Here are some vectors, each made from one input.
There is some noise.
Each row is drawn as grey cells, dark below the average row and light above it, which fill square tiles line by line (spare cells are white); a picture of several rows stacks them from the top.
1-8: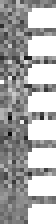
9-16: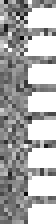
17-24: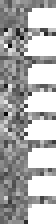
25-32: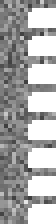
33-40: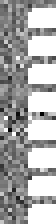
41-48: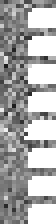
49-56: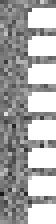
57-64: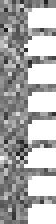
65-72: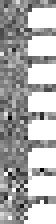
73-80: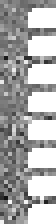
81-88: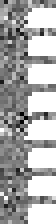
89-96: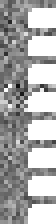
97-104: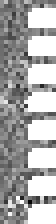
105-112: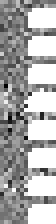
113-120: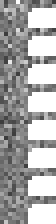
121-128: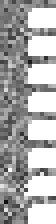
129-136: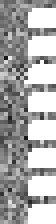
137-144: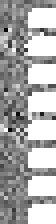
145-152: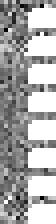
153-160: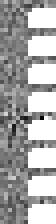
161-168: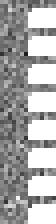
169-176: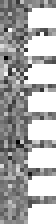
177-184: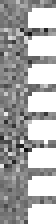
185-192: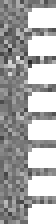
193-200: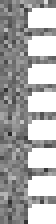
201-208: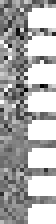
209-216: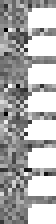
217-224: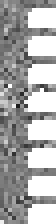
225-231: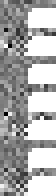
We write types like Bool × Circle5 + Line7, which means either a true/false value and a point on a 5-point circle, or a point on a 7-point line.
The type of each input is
Bool × Line6 + Line9 × Line9 × (Line9 + Tree8).
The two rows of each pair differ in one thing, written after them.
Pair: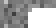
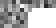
the node of the tree
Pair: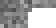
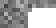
the place on one of the two 9-point lines
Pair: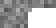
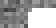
the node of the tree
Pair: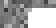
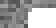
the place on one of the two 9-point lines
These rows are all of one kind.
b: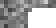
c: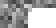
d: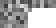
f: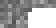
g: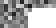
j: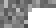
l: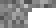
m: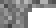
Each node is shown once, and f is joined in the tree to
b, j and l.
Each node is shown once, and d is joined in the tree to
b and g.
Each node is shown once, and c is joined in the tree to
l.
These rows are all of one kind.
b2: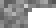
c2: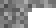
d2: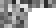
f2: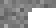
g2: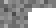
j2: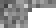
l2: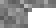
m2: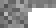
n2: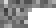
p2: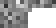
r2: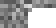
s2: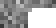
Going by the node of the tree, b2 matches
d2 and l2.
